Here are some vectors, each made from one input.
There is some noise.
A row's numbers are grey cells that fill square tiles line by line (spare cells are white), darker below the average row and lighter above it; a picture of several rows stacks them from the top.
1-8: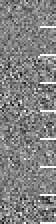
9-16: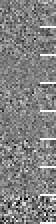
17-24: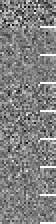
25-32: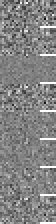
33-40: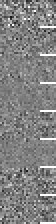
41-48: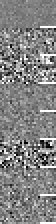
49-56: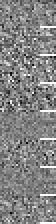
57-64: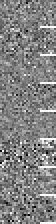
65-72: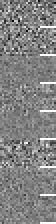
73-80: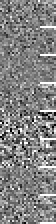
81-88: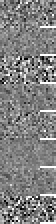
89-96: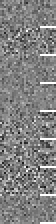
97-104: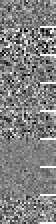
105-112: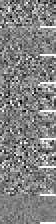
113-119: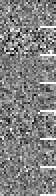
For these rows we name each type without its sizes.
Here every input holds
a list of items, each a point on a line and a true/false value.
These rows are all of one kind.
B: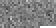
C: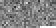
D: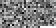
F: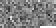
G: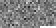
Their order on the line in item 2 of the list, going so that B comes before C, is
G, B, C, D, F.
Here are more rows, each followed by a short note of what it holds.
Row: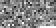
the empty list
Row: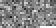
a list of two items
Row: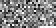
a list of one item
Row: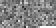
a list of two items
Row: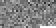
the empty list
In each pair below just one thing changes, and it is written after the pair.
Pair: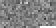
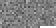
the true/false value in item 2 of the list
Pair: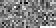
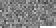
the place on the line in item 2 of the list
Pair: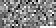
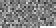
the place on the line in item 1 of the list
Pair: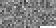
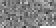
the place on the line in item 2 of the list
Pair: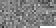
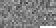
the true/false value in item 2 of the list
